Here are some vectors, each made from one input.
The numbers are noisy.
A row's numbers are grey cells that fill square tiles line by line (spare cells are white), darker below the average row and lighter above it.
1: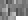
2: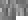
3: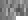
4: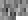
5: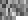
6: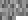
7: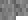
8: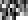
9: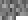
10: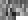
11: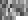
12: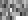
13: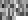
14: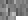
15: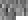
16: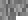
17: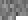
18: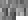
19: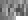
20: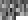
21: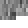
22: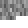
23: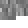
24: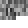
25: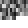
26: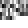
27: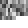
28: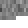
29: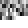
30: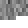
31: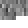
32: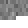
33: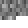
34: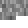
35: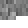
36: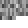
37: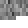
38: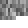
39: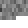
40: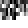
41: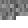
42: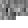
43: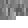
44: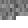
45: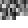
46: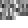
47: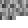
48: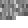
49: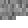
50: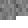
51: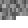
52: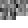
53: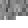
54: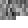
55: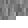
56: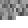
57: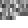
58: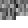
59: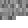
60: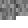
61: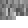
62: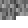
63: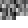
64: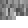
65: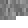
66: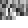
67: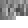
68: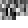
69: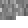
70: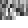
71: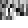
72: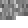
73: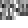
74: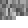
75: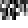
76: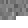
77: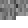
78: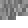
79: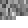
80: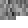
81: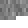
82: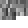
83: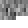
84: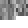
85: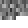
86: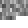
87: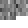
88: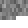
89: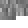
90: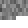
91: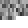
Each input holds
a point on a 5-point line, together with either a point on a 5-point circle, or a point on a 5-point line.
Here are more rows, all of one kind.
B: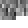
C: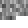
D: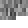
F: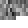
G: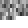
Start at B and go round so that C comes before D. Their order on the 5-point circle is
B, C, F, D, G.
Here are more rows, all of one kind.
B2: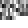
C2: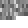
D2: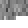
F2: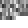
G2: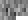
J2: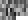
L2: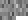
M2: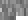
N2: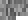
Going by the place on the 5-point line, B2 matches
F2, J2 and N2.
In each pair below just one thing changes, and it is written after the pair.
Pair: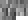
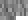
the place on the 5-point circle
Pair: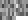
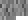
the place on the 5-point circle
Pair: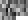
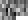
the place on the 5-point line
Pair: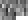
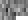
the place on the 5-point circle
